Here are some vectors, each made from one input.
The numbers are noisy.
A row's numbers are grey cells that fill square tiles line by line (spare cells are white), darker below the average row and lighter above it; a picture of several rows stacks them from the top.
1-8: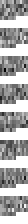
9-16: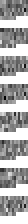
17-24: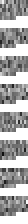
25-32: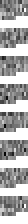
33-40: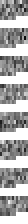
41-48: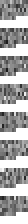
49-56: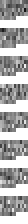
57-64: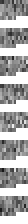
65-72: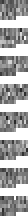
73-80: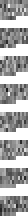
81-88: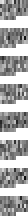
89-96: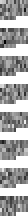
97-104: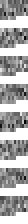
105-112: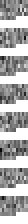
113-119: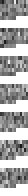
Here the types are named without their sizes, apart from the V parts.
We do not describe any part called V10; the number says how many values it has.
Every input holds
a true/false value, together with either a node of a tree, or a value of V10.
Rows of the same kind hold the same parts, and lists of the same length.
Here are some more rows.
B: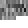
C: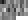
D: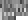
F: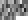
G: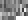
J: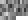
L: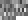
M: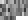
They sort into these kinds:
B, C, F
D, G, J, L, M

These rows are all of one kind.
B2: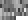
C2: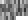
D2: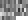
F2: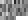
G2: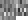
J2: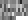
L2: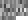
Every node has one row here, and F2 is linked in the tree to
B2, C2 and L2.
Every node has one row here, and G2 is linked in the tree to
B2.
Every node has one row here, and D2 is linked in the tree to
C2.
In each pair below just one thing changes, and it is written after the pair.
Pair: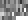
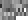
the node of the tree
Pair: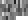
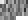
the node of the tree
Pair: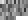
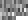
the true/false value
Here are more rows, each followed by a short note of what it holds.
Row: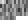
a node of a tree and a true/false value
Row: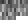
a true/false value and a value of V10
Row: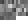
a true/false value and a value of V10
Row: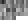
a true/false value and a value of V10
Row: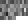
a true/false value and a value of V10
